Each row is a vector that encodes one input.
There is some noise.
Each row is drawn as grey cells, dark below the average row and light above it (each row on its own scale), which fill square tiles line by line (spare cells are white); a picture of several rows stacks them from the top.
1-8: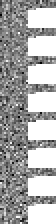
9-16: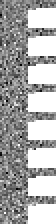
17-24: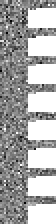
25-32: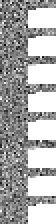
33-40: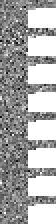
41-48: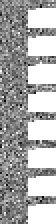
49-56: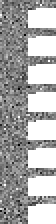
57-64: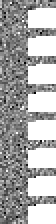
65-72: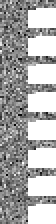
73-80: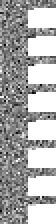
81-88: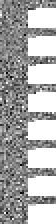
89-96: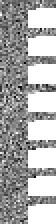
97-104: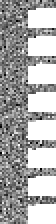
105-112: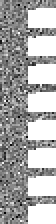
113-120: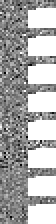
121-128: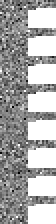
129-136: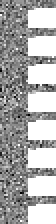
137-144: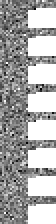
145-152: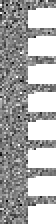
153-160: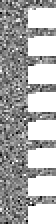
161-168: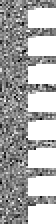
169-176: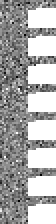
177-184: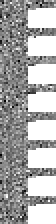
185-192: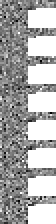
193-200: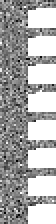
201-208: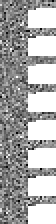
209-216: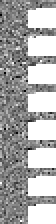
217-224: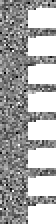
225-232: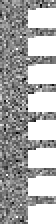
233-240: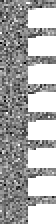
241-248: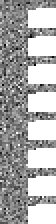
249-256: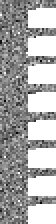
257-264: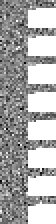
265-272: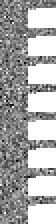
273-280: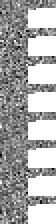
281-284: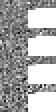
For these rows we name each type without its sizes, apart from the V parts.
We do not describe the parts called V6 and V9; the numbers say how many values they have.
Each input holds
a label, a true/false value and a value of V6, together with either a point on a circle, or a value of V9.
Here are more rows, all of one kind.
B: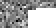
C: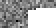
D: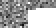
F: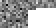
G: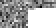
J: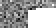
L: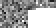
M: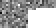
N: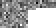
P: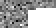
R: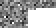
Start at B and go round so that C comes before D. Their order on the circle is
B, C, G, L, R, D, J, F, P, M, N.
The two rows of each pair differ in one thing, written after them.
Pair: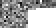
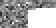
the value of V6
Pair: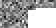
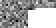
the place on the circle
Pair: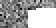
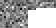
the value of V6
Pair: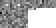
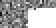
the label
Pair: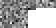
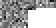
the place on the circle
